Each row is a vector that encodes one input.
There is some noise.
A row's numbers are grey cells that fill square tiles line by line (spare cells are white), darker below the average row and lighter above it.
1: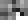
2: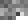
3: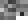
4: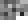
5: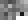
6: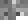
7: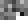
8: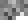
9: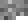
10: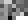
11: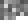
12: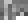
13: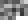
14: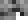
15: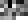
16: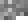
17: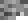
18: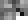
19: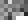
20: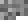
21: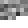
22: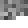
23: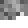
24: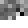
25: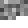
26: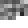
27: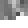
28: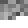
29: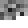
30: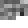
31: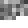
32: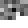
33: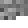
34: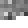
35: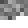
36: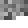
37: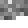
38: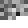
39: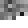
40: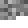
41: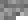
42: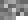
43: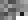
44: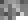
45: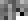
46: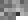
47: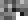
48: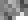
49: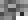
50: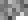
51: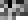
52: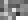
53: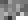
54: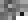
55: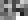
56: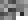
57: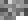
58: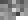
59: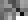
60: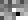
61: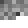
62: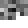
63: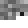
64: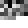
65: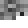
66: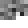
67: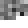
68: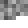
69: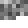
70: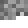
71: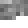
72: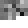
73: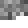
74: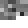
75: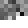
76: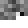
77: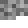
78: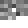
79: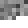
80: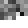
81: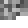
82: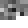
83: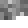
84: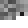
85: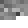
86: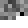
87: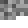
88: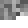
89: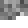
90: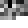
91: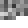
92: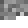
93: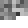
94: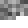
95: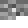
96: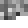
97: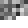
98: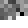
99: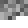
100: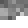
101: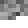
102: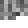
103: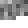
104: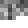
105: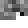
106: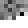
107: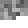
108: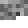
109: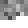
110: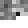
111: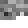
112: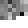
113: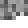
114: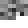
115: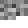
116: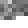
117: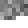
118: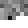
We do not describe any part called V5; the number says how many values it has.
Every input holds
a list of up to two items, each a true/false value and a value of V5.
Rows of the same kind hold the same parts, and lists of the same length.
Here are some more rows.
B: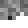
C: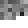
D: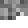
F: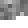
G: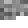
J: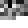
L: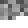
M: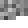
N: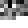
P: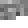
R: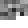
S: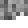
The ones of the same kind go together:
B, D, F, G, L, M, P, S
C, R
J, N

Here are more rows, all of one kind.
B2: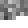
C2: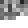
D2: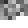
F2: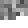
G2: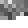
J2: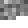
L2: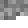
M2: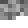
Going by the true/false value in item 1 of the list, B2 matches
G2 and J2.
